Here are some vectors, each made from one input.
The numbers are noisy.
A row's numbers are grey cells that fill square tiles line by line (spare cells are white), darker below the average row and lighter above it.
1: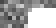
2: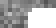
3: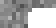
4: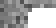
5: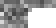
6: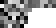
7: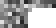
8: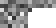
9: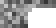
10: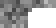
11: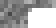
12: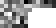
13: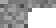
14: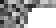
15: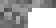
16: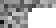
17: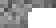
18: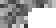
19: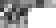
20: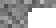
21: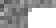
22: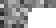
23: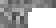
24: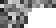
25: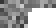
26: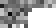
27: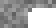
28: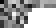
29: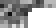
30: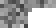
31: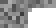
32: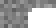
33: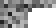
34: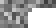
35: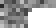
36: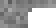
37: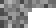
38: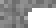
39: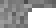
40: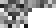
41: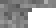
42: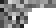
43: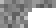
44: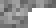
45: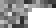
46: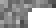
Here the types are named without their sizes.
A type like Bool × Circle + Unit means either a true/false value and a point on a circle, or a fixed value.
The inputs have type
Bool × Bool × Bool × Label.
